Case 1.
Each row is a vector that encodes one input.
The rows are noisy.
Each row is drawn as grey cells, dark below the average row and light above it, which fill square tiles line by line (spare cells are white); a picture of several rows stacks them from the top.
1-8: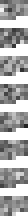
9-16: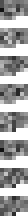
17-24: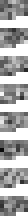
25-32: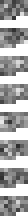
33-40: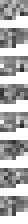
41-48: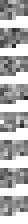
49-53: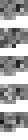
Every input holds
four true/false values.
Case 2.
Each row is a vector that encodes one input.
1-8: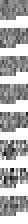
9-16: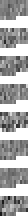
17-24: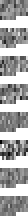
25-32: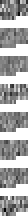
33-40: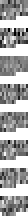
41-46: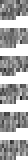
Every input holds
a node of a 9-node tree.
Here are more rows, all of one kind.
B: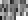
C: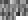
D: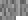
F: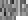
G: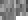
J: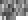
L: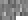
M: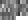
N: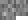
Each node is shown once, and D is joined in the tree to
C, F and N.
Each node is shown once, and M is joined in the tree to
B.
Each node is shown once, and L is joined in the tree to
J and N.
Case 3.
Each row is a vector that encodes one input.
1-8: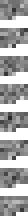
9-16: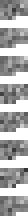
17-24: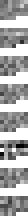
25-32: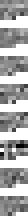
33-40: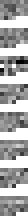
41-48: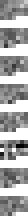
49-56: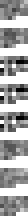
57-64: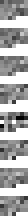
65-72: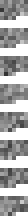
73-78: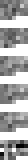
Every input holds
either a fixed value, or three true/false values.
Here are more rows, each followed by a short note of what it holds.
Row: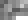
three true/false values
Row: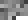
three true/false values
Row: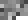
three true/false values
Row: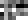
a fixed value
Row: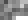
three true/false values
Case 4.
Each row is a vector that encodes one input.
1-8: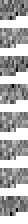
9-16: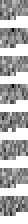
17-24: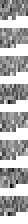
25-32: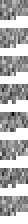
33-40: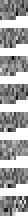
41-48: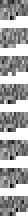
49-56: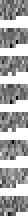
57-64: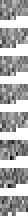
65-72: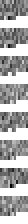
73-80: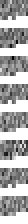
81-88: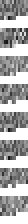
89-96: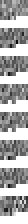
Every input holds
either a fixed value, or a node of a 12-node tree.
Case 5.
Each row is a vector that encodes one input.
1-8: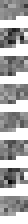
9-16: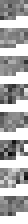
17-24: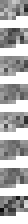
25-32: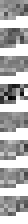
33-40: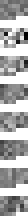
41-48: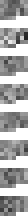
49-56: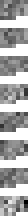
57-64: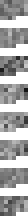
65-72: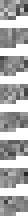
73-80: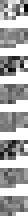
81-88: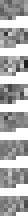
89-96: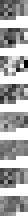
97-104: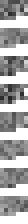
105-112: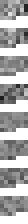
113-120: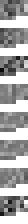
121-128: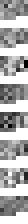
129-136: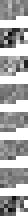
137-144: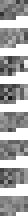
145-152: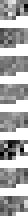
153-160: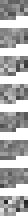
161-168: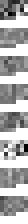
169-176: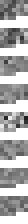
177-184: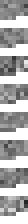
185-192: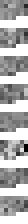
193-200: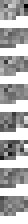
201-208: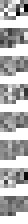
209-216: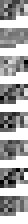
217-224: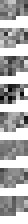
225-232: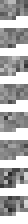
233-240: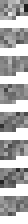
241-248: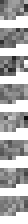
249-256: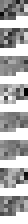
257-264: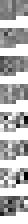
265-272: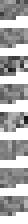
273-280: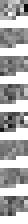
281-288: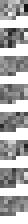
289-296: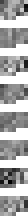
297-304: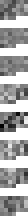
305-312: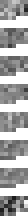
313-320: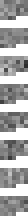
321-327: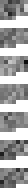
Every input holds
one of 11 labels.
